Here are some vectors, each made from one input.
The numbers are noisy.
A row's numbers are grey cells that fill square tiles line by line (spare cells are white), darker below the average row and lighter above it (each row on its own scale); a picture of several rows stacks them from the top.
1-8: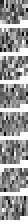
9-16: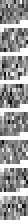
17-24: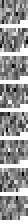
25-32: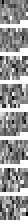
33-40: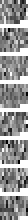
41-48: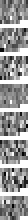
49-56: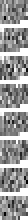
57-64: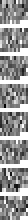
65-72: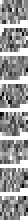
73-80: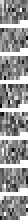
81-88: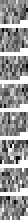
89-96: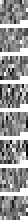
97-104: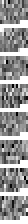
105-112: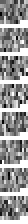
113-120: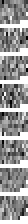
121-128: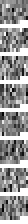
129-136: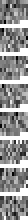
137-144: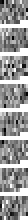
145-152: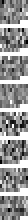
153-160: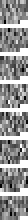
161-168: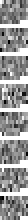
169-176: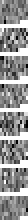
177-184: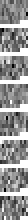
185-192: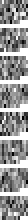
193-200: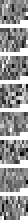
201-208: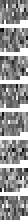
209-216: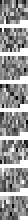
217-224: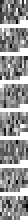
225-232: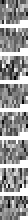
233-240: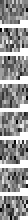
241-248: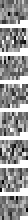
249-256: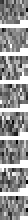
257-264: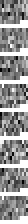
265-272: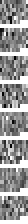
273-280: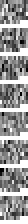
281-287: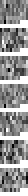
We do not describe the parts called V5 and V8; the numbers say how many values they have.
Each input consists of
either a point on a 9-point line and a value of V5, or a point on each of two 13-point lines, or a true/false value and a value of V8.
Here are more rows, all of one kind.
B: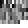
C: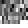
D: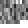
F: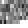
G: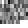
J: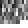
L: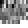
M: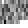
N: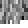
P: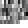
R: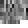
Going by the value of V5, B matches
D and R.
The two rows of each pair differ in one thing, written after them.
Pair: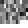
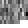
the value of V5
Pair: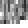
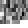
the value of V5
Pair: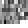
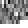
the place on the 9-point line
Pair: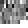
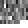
the value of V5
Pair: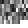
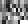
the place on the 9-point line
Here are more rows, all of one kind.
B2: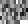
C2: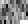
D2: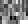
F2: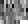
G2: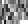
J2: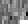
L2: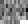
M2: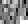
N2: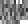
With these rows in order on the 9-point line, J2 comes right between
F2 and M2.
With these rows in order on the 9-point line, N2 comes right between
B2 and D2.
